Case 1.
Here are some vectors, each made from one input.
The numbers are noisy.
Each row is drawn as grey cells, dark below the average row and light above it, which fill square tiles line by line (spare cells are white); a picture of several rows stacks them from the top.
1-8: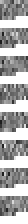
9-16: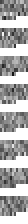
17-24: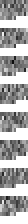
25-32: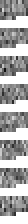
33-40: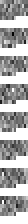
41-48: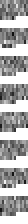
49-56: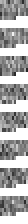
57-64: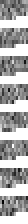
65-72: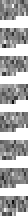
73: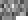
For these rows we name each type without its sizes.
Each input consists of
either a label, or a point on a line.
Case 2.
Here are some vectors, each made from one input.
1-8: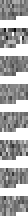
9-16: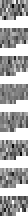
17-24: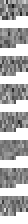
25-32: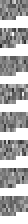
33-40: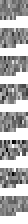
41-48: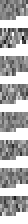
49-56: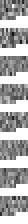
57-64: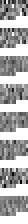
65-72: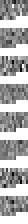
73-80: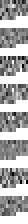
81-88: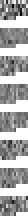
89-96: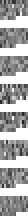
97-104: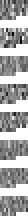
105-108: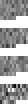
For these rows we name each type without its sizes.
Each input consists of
a point on a circle and four true/false values.
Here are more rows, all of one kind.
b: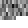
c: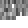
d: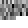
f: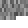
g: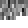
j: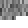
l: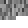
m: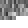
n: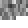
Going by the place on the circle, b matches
f and l.
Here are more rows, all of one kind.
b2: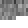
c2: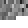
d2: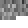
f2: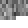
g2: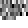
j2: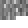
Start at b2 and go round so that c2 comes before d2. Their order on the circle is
b2, f2, c2, d2, j2, g2.
